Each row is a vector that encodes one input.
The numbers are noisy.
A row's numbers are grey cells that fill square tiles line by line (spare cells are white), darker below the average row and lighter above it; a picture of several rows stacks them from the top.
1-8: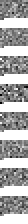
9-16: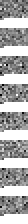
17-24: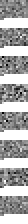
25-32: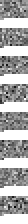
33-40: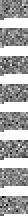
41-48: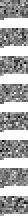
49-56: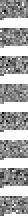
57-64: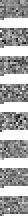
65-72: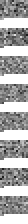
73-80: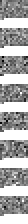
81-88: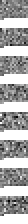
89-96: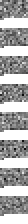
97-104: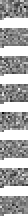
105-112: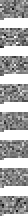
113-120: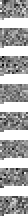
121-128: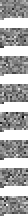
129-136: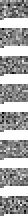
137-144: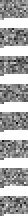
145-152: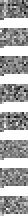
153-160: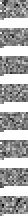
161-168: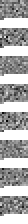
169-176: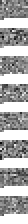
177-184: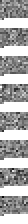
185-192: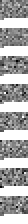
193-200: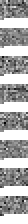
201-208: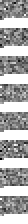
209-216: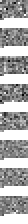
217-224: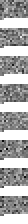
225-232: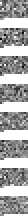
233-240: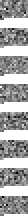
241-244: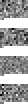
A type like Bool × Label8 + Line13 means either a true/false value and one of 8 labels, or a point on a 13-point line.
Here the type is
Circle9 × (Circle9 + Line6) × Line12.
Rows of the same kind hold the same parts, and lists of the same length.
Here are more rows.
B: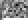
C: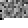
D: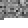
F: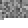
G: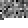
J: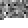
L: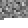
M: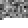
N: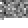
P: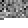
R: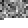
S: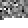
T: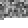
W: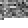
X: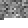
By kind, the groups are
B, C, G, J, M, N, P, R, S, X
D, F, L, T, W

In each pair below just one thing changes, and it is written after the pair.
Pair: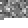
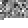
the place on the 6-point line
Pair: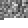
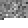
the place on the 6-point line
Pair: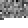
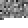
the place on the 6-point line
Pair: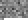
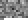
the place on the 6-point line
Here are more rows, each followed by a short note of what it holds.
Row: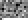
a point on each of two 9-point circles and a point on a 12-point line
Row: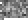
a point on a 9-point circle, a point on a 6-point line and a point on a 12-point line
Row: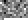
a point on each of two 9-point circles and a point on a 12-point line
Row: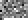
a point on each of two 9-point circles and a point on a 12-point line
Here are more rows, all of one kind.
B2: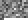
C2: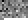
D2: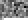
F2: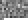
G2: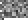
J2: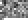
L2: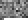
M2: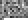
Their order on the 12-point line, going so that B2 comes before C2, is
J2, M2, B2, L2, C2, D2, G2, F2.
